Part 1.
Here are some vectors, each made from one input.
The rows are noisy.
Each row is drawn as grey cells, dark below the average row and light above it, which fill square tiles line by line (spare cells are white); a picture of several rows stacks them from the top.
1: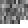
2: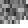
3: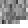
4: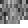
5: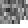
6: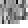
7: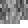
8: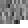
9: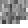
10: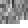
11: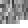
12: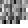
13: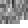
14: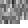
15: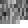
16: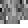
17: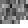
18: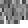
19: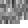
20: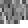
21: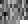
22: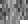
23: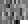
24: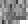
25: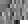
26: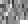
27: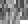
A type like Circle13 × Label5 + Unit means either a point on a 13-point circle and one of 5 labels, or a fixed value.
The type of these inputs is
Label5.
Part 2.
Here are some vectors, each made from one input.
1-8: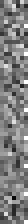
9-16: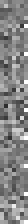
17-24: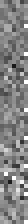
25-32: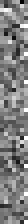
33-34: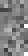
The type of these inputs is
Line6.
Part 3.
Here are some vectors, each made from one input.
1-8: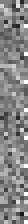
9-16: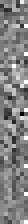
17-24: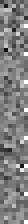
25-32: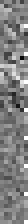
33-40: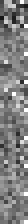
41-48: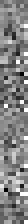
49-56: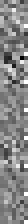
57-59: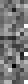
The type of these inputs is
Line8.
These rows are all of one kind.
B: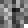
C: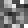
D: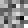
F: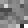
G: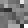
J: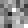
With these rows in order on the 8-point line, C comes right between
B and J.
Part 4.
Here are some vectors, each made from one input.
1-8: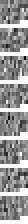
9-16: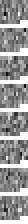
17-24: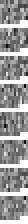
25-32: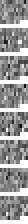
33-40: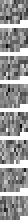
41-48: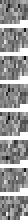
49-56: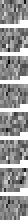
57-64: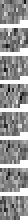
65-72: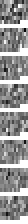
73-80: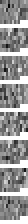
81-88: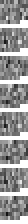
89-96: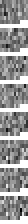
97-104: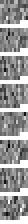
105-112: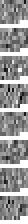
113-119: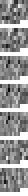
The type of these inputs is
Label5.
